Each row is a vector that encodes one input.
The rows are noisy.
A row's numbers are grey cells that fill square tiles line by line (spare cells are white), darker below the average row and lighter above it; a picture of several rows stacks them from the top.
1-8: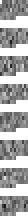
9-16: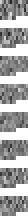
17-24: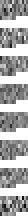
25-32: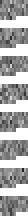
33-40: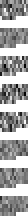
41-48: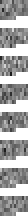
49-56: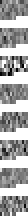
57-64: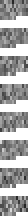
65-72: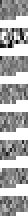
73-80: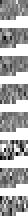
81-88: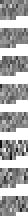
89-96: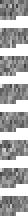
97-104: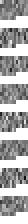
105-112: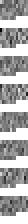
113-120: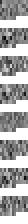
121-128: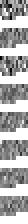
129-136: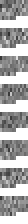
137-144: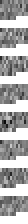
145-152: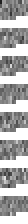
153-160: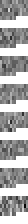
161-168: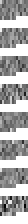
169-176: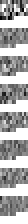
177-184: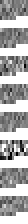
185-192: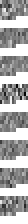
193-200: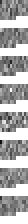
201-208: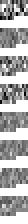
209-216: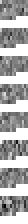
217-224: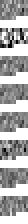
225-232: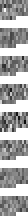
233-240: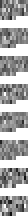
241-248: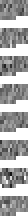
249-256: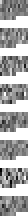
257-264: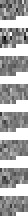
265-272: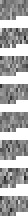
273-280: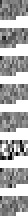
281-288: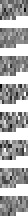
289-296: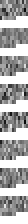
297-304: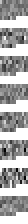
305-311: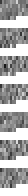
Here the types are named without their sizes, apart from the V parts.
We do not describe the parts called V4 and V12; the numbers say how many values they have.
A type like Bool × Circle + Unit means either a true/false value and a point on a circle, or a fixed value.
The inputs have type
(Bool × V12 + Unit) × Circle × V4 + Unit.
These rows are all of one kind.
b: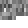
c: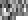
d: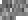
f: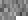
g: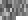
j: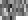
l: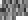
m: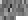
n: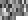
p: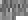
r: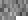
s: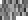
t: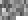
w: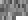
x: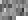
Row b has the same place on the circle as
c, g, l and w.
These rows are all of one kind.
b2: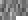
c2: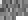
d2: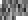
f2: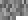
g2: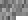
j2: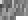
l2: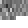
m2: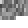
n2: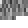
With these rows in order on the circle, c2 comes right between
j2 and l2.
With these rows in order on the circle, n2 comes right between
g2 and l2.
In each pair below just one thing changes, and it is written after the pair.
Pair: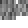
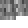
the true/false value
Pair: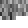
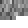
the value of V4
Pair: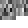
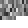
the value of V4
